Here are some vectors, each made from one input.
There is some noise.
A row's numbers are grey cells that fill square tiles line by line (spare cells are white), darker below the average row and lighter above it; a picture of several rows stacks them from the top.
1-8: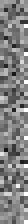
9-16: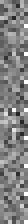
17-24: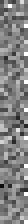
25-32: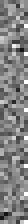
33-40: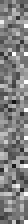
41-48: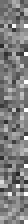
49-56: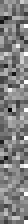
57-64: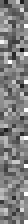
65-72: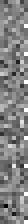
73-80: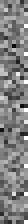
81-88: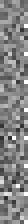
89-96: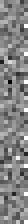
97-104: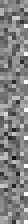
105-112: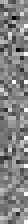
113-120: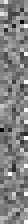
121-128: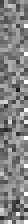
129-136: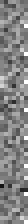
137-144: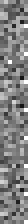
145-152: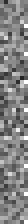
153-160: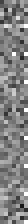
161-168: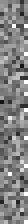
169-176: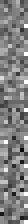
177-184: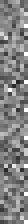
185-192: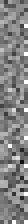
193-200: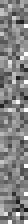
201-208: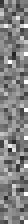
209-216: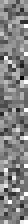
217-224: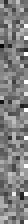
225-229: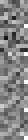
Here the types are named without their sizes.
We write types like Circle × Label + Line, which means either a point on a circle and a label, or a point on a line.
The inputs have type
Bool × Tree + Circle + Unit.
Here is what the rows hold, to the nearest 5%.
About 45% of them hold a point on a circle. About 5% of them hold a fixed value. The rest hold a node of a tree and a true/false value.
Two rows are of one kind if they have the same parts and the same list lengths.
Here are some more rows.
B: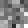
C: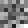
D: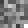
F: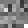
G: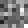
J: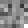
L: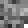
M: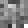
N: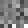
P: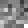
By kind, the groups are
B, F, J, P
C, D, G, L, M
N

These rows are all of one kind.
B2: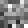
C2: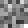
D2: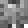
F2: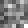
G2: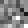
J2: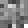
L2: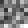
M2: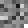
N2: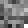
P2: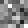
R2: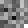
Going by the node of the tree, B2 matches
C2, D2 and J2.
